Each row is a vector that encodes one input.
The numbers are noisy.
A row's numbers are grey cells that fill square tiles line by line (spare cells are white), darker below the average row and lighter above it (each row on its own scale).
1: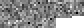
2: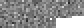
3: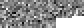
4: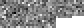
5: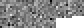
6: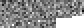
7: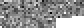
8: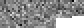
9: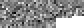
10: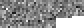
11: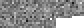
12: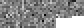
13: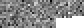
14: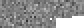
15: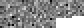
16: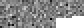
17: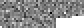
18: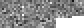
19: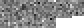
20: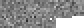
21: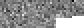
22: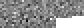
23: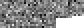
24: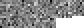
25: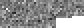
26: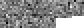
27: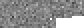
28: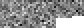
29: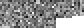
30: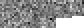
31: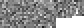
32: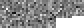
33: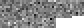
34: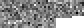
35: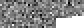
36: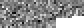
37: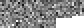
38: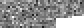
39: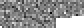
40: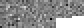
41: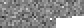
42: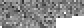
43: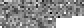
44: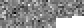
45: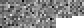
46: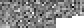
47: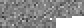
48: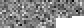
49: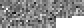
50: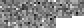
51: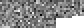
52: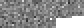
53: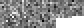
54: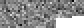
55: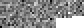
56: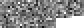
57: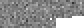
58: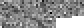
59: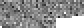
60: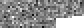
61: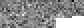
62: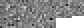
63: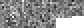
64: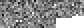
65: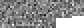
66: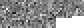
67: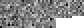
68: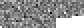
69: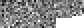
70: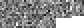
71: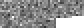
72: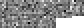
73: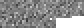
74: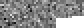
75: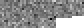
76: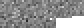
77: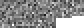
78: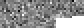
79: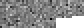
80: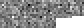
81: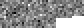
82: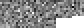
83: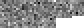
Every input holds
one of 7 labels, together with either a point on a 7-point line, or three true/false values.
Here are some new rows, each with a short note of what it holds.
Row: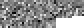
one of 7 labels and three true/false values
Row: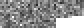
one of 7 labels and a point on a 7-point line
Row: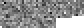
one of 7 labels and three true/false values
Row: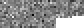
one of 7 labels and a point on a 7-point line
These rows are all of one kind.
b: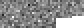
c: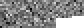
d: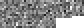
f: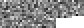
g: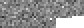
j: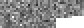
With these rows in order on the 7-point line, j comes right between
b and c.
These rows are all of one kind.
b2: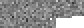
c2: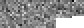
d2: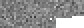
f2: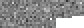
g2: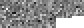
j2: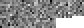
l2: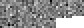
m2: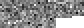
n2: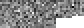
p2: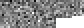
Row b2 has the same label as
d2 and f2.
